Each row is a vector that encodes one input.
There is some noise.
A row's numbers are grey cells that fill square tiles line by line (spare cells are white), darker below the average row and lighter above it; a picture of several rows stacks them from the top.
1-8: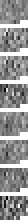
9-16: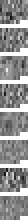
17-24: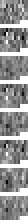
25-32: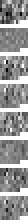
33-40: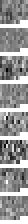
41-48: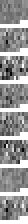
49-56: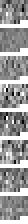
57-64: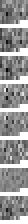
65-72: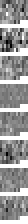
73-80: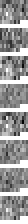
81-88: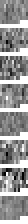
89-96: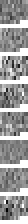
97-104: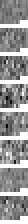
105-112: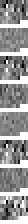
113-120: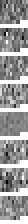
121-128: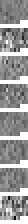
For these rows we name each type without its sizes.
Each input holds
either a fixed value, or a label and a true/false value.
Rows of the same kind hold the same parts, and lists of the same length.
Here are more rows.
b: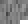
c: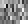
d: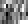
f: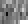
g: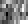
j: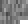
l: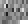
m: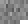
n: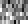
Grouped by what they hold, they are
b, d, f, g, j, l, m, n
c

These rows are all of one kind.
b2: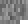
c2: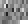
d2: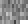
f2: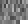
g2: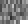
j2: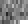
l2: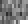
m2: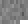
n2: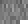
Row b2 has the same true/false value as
d2, f2 and g2.
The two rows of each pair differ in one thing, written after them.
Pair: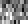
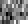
the label
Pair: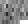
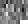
the true/false value
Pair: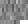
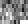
the label
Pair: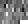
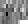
the label
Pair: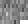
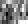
the true/false value
